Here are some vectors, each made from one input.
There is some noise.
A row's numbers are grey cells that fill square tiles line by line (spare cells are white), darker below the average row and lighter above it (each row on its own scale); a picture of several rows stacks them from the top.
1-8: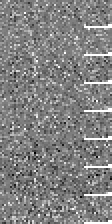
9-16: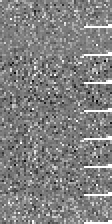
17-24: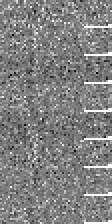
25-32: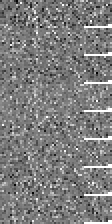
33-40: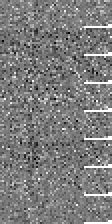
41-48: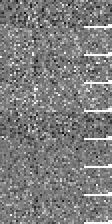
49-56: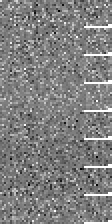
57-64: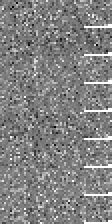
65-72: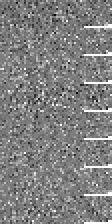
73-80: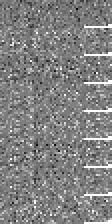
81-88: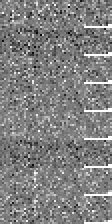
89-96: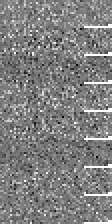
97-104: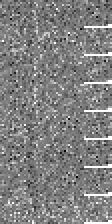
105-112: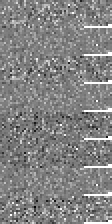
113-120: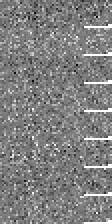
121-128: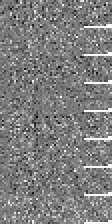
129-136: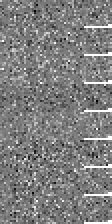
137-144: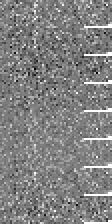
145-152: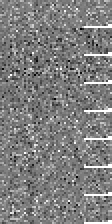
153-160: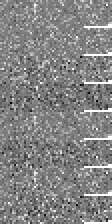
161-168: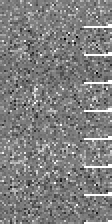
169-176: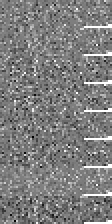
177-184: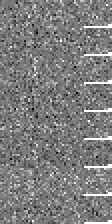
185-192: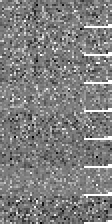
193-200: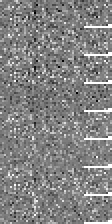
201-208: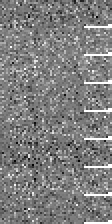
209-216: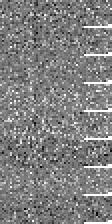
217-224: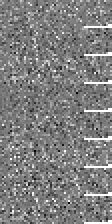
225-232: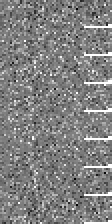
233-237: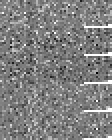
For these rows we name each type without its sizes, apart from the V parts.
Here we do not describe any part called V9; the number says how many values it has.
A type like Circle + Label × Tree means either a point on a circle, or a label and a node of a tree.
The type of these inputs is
Bool × (Circle + V9).
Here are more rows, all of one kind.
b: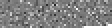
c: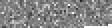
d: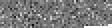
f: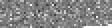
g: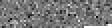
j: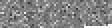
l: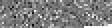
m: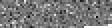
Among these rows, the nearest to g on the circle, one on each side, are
c and f.
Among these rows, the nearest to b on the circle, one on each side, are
d and j.
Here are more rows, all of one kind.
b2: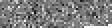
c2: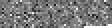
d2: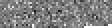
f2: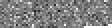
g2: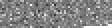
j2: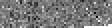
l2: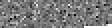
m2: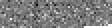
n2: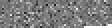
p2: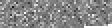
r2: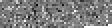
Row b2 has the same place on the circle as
c2, g2, l2 and n2.
